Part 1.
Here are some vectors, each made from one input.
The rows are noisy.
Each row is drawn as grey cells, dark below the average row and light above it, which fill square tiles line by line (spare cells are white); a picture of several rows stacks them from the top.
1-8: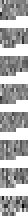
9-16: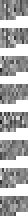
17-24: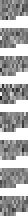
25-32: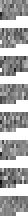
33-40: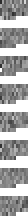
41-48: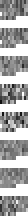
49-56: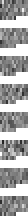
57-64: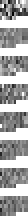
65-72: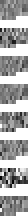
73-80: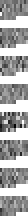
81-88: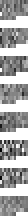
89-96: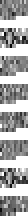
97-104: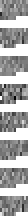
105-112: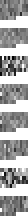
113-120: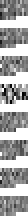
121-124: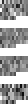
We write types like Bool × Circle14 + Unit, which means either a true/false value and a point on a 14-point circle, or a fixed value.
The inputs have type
Tree12 + Unit.
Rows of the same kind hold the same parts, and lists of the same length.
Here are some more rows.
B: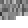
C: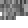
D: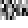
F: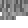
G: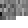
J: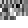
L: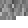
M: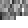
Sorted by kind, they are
B, C, F, G, J, L, M
D

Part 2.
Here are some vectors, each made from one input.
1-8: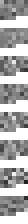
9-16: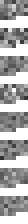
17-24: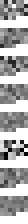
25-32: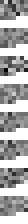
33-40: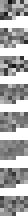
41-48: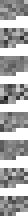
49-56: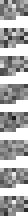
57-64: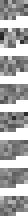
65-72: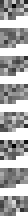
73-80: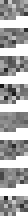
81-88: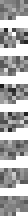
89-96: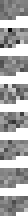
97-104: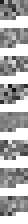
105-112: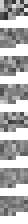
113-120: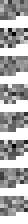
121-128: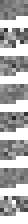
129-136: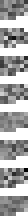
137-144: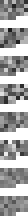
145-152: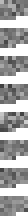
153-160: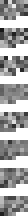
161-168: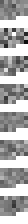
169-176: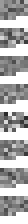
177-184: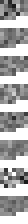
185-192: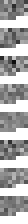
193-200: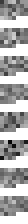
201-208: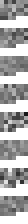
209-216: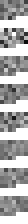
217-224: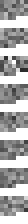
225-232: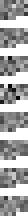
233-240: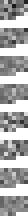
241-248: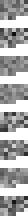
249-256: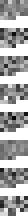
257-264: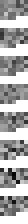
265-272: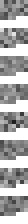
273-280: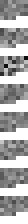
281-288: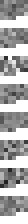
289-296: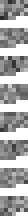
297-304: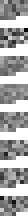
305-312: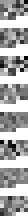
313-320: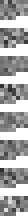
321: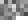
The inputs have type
Circle16.
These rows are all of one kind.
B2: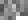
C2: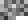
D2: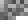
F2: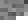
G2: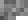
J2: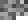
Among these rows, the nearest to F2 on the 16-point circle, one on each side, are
D2 and G2.
